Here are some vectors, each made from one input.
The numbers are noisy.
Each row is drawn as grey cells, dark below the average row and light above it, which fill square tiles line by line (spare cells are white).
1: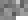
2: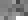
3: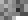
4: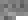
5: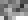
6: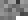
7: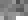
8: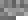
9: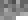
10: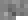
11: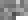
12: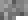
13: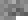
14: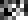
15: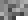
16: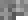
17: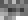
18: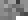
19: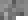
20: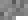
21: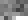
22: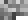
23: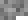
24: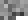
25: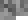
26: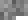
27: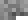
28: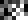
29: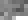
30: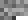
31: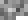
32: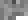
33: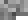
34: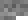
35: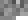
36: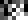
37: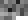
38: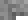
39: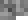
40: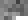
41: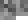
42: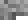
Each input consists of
either a point on a 5-point circle and a true/false value, or a fixed value.
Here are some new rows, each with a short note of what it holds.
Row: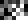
a fixed value
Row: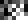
a fixed value
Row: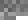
a point on a 5-point circle and a true/false value
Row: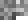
a point on a 5-point circle and a true/false value
